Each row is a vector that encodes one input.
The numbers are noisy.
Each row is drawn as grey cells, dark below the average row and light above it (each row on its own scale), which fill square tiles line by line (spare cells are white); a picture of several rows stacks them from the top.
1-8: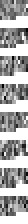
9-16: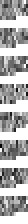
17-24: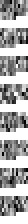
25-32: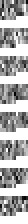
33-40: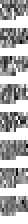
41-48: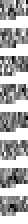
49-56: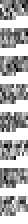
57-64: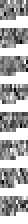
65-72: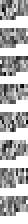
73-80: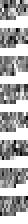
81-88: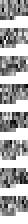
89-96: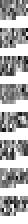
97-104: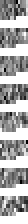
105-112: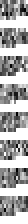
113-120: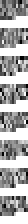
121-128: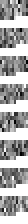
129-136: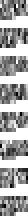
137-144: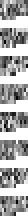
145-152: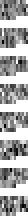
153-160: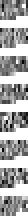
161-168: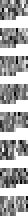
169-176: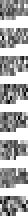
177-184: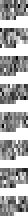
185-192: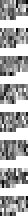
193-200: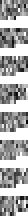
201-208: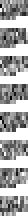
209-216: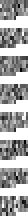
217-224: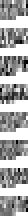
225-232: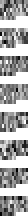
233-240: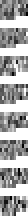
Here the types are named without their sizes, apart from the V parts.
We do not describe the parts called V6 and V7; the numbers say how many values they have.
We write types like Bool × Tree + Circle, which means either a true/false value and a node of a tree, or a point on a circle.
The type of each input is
Bool × Label + (Tree + V7) × V6.
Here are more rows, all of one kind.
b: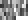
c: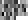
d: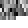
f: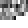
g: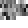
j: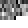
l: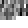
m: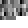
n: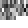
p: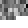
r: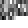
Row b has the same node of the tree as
g and r.
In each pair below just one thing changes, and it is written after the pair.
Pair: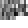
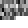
the label
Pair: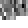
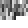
the label
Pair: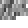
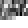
the label
